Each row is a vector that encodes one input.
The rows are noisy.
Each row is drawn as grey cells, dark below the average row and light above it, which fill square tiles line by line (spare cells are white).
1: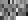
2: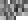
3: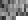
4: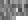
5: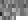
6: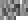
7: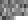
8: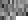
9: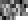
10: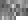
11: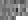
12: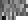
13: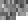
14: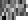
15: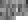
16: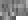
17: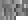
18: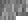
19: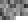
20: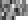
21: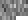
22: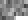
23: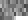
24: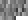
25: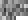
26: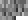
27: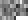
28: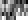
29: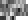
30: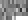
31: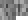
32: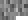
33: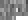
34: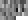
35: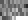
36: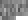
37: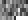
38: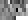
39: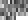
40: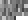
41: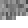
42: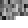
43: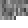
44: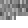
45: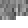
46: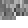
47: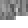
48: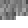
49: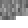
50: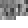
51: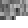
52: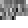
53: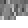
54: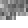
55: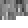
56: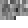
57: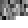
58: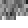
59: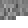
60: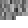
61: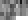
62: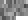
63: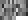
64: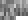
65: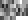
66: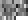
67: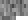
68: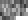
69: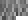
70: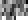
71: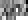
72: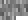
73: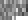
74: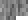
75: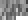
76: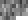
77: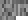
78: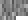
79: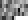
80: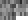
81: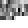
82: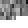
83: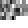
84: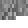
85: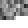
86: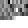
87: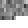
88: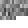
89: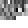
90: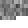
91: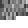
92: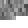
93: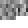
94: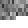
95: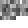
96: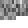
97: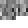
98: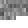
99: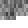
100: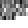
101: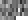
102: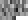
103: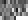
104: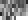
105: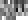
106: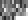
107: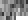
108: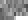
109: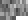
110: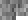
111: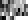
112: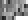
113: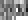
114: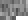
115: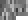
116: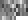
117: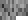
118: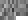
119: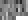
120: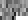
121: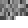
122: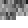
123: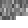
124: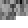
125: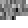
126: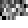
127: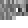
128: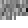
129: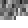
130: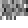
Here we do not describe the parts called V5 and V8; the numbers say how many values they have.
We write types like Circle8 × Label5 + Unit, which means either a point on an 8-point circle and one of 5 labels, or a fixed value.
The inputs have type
Bool × Bool × Bool × Bool × (Line4 + V5) × V8.
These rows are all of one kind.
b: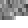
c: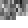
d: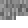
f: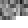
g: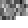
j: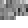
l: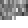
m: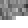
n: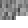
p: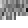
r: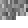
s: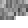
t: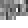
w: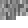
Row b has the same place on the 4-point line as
f, l, m and p.
